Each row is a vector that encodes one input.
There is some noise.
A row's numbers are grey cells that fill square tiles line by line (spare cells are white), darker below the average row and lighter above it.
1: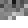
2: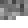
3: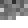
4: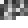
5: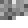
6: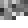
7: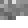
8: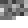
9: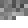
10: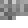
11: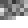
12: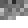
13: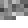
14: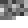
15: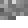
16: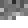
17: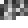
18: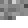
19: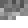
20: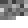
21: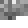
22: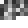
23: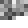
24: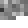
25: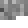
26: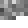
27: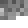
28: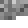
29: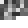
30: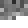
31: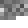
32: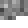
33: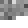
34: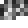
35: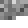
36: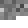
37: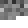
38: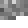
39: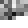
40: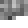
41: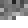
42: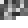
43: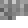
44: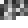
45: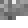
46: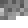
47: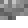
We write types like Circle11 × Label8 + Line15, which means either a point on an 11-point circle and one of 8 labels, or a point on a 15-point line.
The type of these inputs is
Bool × Label6 + Unit.
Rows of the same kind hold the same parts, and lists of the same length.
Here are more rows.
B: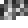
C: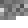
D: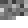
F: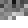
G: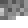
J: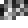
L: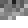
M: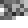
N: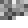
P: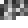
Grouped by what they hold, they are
B, J, P
C, D, F, G, L, M, N

